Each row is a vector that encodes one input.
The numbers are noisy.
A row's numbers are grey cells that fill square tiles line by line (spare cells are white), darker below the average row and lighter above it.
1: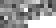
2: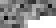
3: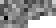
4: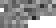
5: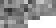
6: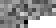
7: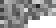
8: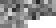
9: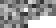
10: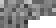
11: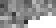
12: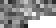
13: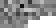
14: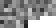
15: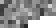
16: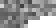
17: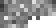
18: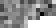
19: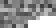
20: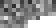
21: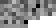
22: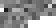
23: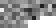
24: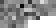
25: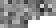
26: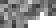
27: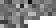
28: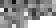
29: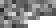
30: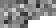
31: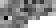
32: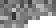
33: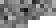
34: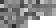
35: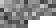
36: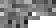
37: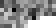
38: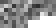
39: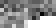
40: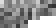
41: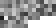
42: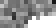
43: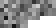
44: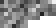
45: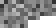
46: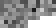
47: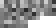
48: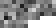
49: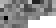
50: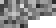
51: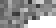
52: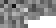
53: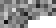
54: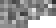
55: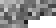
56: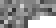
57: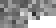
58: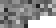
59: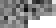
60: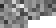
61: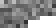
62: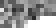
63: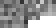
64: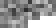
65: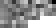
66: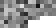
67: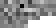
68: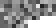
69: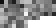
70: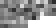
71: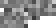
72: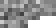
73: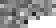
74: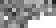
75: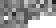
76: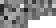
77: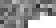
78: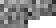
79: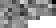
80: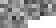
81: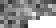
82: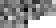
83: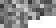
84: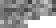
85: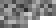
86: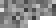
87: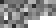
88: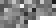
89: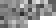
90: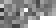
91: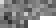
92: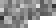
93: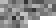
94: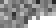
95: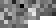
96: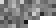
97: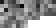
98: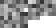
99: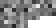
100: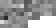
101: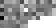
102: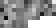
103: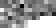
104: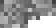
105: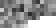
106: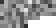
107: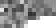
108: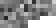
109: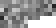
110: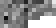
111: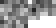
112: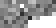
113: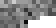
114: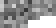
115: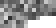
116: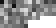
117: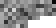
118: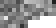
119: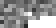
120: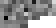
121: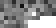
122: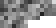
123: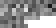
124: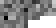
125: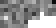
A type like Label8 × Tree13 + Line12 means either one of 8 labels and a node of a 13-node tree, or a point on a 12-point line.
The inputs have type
Label11 × Label11 × Label11.
